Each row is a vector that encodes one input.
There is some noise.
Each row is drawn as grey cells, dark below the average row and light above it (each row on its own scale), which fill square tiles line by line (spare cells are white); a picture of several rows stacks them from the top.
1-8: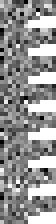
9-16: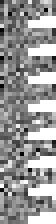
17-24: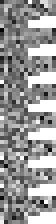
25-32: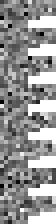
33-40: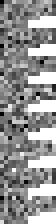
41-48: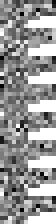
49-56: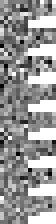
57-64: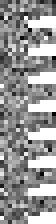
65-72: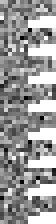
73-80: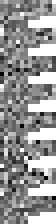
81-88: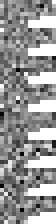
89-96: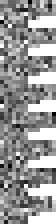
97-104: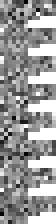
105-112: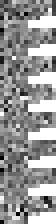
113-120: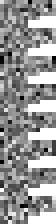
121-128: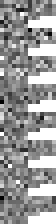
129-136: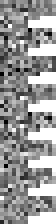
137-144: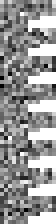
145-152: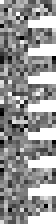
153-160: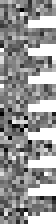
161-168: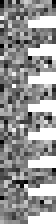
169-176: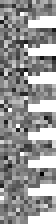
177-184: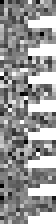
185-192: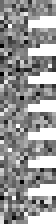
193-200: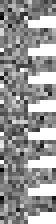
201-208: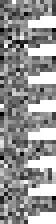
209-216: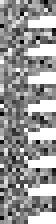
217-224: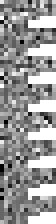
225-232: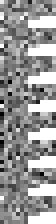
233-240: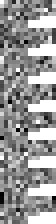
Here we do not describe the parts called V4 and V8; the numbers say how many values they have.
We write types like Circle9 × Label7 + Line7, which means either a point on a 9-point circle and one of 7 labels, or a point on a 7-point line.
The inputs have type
Bool × (List2(Line9) + (Tree9 + Unit) × V8) × V4.
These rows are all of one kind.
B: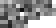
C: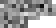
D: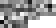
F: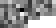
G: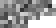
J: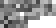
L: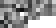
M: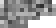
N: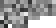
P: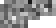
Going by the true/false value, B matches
F, G, M and P.
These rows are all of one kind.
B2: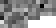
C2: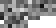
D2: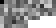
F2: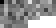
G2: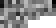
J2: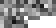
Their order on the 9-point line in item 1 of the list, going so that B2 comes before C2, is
B2, G2, F2, D2, C2, J2.
